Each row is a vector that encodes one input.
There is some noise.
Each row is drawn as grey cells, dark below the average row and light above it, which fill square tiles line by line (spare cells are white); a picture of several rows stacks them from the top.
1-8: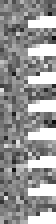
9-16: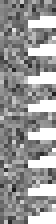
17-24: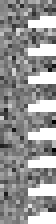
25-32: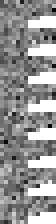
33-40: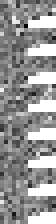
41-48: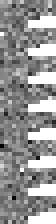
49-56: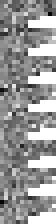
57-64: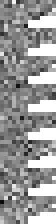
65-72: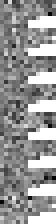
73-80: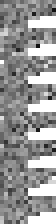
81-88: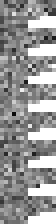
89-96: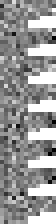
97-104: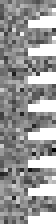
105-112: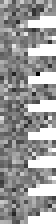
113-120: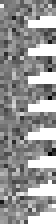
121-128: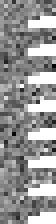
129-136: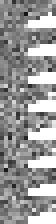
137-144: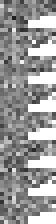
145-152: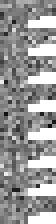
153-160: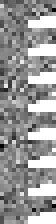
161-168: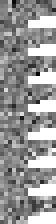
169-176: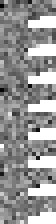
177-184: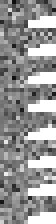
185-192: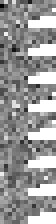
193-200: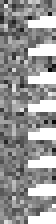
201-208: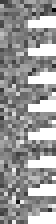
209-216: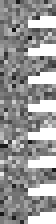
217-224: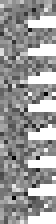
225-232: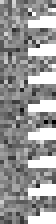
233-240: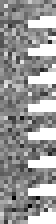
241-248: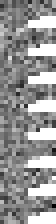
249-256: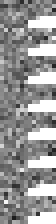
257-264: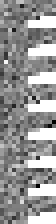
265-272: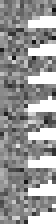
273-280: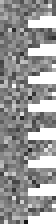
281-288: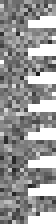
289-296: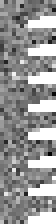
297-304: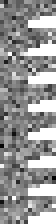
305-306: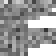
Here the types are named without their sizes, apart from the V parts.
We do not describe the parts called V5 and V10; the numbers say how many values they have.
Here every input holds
a point on a circle, a label, a true/false value and a value of V10, together with a list of values of V5.
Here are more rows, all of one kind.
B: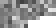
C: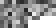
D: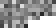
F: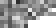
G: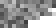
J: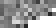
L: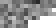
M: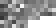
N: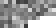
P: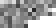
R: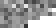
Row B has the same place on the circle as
D, L, M and P.
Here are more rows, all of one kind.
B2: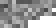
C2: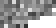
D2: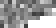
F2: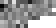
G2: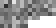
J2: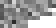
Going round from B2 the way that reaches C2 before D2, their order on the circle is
B2, C2, D2, J2, G2, F2.
